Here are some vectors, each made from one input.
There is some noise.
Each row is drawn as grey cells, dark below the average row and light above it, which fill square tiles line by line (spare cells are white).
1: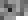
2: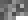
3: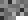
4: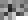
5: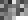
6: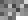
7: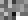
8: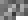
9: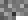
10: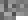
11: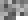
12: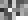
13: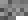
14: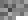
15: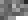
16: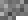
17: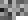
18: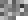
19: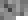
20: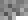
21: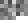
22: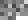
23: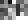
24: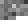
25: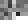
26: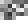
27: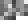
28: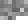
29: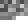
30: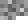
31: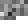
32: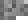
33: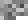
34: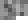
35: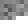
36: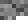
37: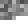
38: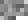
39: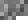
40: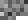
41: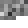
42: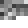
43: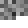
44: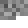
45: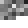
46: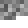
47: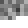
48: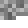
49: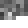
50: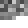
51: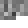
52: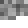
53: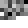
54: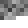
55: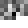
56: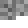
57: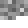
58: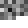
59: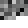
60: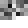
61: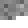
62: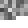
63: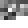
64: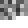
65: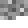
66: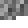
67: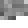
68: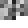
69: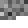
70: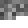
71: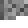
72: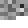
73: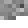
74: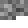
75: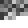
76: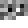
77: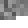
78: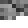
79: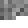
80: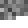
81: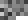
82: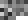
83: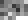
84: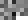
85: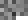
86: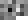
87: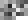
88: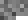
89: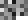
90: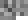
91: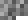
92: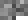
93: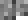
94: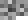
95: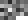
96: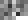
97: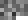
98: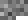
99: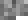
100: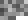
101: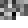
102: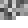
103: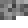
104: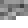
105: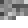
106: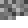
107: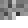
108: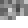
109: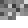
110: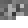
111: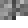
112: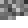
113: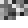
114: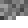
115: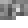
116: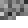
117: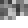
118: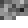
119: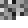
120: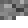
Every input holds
a point on a 15-point line.
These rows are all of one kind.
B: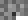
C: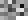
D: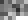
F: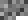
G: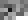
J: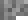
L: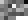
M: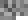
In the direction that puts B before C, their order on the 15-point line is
L, B, M, G, D, C, J, F.
